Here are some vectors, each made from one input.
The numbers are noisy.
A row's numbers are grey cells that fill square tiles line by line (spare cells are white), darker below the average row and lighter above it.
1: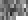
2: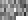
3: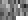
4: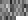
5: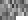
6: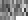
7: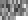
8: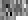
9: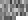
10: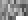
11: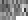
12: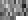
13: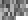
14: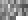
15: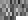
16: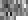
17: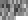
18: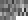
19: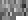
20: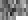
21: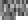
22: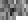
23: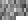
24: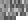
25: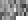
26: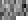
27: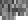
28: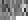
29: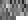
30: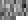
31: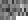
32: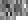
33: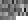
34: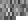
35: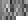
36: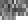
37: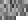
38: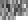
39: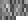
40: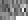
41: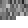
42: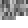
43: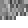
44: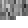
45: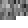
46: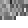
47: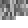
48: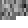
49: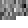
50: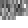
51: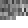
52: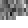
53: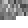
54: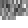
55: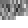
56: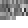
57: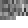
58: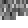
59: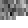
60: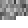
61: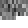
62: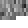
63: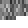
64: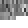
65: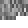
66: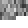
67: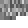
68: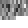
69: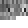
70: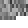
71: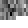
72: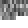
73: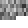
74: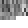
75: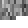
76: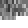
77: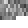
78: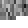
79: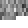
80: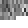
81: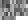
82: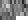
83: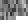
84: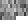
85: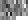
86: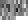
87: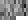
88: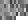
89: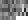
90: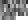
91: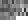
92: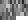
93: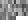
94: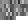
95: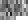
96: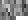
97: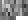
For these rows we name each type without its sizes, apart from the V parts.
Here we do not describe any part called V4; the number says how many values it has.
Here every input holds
a true/false value, together with either a point on a line, or a value of V4.
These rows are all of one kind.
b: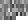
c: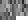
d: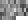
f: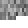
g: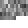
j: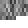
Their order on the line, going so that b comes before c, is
b, j, c, g, d, f.
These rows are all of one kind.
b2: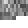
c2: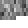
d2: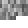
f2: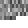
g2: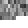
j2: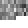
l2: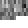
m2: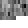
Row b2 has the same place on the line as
g2 and m2.
